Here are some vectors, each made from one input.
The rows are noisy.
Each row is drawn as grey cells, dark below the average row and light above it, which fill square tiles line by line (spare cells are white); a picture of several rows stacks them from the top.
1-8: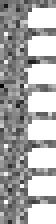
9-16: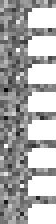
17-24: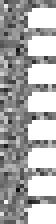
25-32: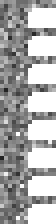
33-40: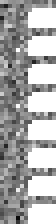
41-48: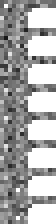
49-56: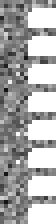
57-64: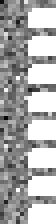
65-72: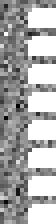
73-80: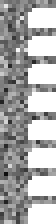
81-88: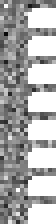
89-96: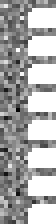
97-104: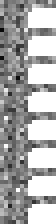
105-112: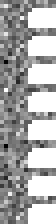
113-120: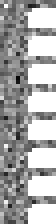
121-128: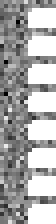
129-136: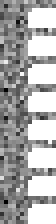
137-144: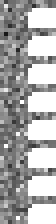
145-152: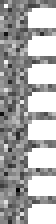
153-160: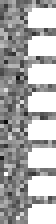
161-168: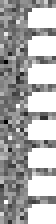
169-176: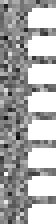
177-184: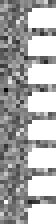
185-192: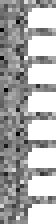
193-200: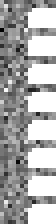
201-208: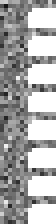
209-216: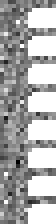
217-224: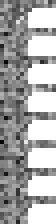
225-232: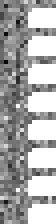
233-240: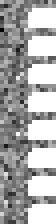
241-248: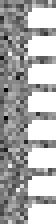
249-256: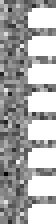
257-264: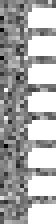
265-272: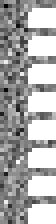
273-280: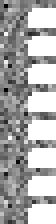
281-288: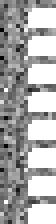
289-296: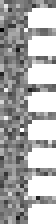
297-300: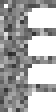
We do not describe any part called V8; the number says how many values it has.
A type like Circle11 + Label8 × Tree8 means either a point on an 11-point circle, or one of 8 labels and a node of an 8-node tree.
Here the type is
Bool × Circle9 × Tree9 × V8 + Tree12 + Unit.
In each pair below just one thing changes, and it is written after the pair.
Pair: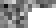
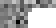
the node of the tree
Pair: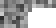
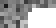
the node of the tree
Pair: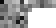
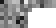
the value of V8
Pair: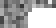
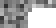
the value of V8
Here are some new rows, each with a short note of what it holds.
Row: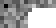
a point on a 9-point circle, a node of a 9-node tree, a true/false value and a value of V8
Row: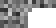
a fixed value
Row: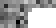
a point on a 9-point circle, a node of a 9-node tree, a true/false value and a value of V8
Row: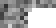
a point on a 9-point circle, a node of a 9-node tree, a true/false value and a value of V8
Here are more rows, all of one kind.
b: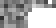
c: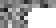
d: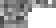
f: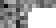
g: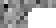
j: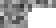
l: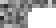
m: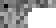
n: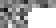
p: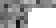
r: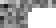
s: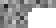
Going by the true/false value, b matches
f and p.
